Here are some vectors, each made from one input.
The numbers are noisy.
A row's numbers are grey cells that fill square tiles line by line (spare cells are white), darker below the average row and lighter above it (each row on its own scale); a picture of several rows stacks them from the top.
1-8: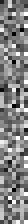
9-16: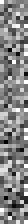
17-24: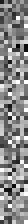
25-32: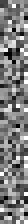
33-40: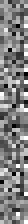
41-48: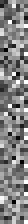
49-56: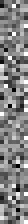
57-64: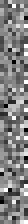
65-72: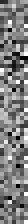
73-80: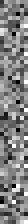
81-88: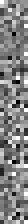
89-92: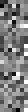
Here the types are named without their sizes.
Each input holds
a list of points on a circle.
